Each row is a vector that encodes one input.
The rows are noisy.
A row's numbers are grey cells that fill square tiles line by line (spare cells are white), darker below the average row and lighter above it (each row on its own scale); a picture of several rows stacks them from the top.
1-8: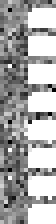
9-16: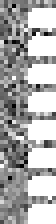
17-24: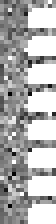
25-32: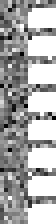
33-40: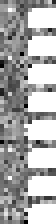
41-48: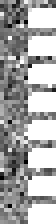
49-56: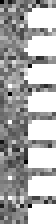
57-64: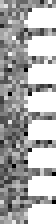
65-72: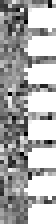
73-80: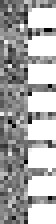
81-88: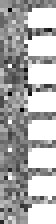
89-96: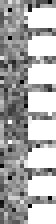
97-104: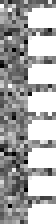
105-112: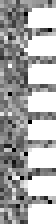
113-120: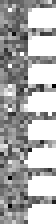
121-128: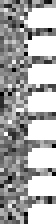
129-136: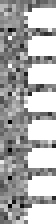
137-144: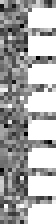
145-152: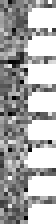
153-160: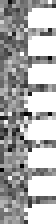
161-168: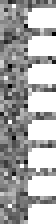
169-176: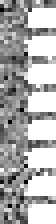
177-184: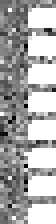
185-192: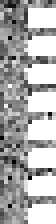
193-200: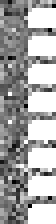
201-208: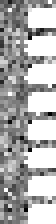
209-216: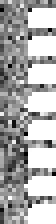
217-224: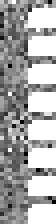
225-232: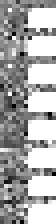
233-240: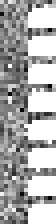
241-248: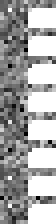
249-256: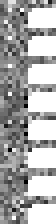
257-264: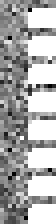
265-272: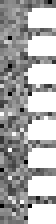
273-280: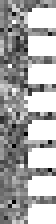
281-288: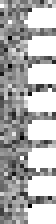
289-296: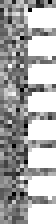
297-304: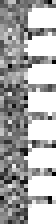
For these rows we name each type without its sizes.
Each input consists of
a label, together with either a point on a circle, or a label.
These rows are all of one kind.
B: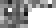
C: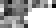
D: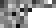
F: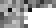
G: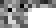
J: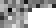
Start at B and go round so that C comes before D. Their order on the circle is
B, C, G, J, F, D.
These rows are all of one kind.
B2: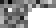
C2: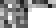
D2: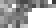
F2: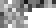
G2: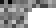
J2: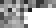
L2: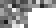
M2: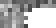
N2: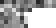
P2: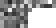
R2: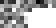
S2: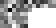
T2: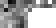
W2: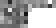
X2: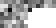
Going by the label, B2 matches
G2, J2, N2 and R2.
